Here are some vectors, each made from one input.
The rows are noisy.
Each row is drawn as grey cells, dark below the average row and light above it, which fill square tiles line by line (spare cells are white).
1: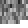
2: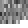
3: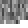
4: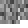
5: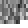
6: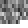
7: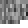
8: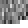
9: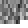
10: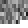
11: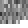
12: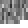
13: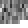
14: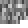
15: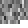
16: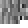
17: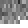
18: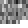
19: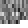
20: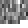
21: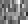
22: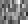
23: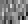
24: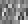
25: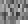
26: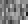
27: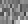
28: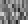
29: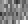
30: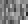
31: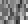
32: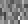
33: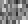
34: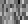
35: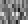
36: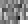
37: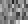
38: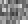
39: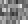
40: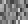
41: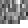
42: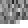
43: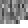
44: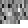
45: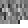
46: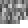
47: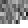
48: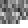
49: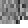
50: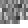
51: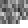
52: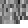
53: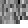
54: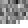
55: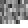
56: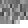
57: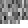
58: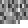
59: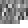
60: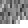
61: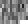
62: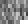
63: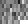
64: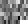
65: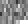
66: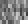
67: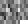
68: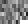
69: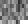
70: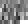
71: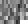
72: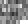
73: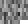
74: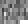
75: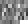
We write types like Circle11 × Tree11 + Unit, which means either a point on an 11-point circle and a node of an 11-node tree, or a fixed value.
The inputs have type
(Circle5 + Unit) × Tree10.
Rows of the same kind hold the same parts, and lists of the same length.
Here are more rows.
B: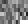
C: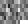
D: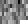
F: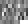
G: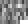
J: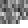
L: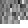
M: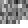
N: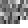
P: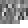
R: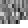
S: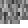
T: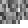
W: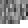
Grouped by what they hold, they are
B, F, G, J, N, P, R, W
C, D, L, M, S, T

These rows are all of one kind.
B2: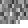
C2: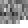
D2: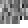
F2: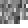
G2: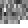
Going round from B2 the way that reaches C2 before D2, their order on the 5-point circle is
B2, F2, G2, C2, D2.
